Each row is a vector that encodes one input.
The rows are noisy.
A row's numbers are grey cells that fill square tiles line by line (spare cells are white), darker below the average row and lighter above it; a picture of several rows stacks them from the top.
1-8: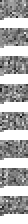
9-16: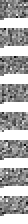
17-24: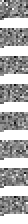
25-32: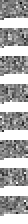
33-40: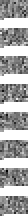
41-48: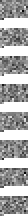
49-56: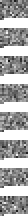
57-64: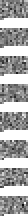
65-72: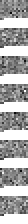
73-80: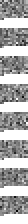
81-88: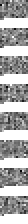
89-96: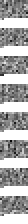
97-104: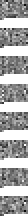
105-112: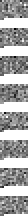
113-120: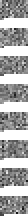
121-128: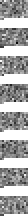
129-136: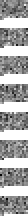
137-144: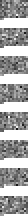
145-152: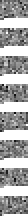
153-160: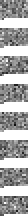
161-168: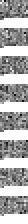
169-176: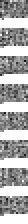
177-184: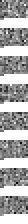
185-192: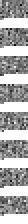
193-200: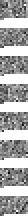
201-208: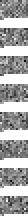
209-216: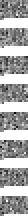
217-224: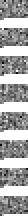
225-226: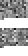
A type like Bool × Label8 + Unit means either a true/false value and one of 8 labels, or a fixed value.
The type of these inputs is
Circle11 × (Label6 + Line6).
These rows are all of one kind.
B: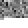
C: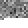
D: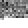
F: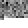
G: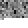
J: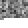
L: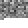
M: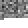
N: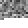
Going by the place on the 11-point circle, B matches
D, F and G.
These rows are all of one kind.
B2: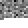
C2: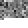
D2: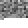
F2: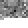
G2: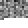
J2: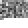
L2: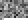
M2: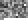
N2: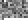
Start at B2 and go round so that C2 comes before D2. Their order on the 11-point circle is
B2, G2, N2, M2, C2, F2, D2, J2, L2.
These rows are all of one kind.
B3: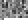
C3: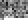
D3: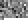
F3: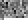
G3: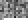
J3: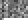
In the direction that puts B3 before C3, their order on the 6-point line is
G3, D3, F3, B3, J3, C3.
